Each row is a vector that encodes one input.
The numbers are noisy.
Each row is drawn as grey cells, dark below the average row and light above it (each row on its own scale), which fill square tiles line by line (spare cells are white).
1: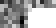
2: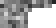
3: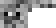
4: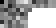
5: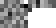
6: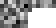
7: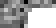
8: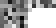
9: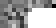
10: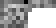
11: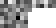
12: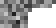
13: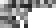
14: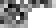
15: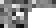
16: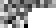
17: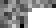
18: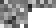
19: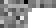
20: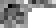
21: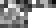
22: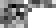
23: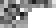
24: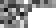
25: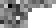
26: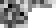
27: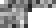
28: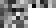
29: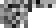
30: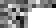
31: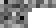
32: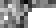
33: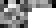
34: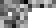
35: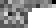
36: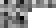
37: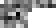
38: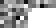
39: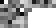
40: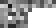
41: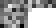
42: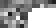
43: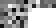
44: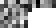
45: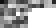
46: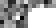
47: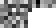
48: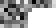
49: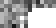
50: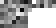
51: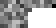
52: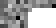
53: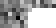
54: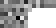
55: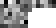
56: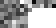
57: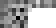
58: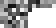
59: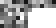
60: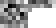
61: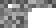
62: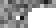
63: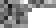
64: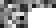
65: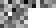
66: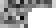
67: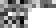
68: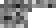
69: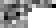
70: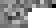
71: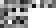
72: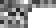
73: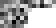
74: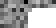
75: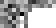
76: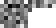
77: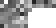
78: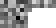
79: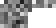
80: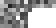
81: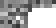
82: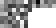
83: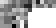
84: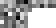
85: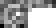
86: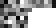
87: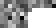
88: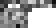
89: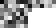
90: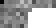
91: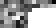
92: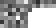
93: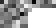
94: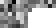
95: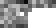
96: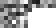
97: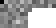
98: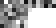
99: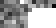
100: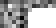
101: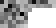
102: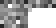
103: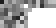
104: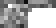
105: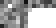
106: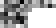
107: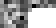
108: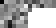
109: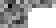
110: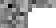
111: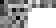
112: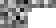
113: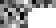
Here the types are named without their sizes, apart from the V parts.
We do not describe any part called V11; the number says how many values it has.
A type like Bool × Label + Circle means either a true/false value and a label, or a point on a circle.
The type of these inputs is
Bool × (Tree + Unit) × V11.
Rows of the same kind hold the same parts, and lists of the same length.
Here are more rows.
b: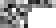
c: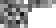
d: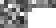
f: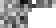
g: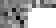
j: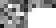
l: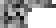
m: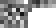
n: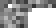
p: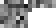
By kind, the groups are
b, c, f, j, m, n
d, g, l, p

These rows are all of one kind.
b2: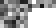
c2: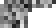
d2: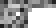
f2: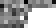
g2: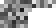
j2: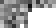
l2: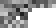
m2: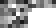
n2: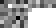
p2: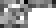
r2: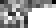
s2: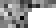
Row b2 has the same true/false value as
c2, f2 and p2.
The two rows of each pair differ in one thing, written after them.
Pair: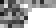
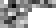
the node of the tree
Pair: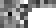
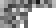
the value of V11
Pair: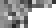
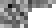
the value of V11
